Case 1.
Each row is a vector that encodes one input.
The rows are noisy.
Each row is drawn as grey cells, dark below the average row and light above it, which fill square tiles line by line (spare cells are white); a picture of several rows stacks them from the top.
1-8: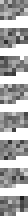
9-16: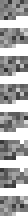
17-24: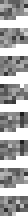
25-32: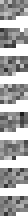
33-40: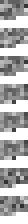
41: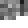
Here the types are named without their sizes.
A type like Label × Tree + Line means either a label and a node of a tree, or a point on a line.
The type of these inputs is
Label.
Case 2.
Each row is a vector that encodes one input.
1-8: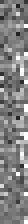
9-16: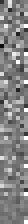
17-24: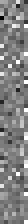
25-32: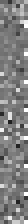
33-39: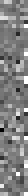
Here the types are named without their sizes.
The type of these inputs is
Tree.
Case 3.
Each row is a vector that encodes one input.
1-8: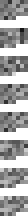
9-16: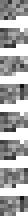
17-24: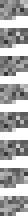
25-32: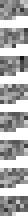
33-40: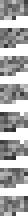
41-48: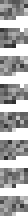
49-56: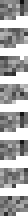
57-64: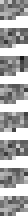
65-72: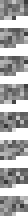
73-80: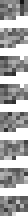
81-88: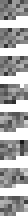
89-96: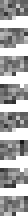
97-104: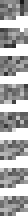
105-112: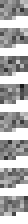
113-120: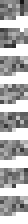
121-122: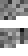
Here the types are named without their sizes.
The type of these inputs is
Label.
